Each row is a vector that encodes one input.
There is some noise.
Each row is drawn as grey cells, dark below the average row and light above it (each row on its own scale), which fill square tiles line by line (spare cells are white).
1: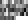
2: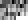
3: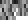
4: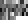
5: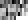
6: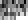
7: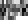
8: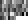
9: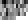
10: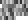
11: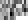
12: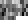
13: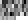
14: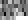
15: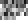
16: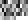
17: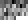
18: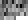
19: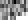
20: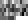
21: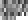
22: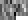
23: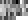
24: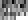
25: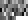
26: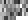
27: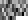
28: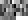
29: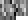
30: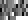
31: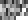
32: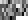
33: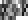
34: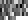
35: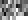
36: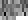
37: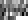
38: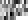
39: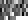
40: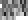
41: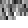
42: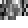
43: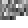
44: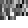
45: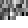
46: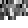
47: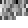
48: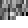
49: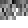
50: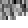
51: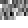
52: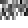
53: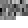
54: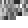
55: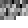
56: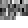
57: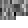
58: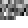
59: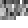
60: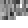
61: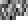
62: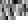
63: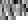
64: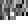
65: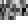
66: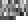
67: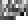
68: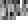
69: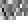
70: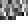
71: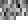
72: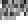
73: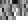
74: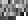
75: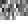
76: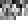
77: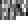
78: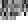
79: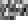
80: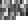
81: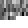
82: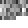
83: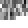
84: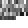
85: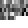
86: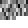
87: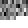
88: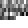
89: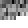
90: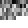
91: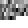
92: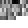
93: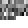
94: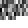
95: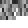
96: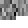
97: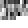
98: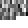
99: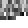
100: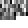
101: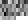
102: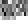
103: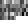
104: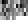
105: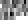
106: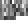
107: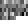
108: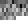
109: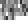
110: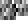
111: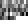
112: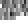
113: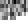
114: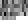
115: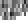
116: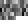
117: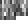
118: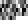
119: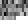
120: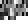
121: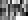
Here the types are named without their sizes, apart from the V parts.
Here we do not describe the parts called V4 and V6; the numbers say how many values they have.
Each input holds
either a point on a line and a true/false value, or a value of V4 and a value of V6.
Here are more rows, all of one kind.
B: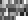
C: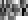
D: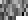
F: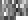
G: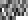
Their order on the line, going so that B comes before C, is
B, G, C, F, D.
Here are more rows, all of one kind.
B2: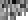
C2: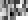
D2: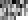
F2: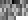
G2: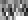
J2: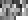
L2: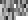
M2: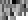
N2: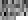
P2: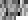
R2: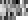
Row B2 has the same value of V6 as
D2, F2, J2 and M2.
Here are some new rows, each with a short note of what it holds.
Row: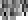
a value of V4 and a value of V6
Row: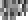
a value of V4 and a value of V6
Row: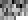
a value of V4 and a value of V6
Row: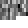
a point on a line and a true/false value
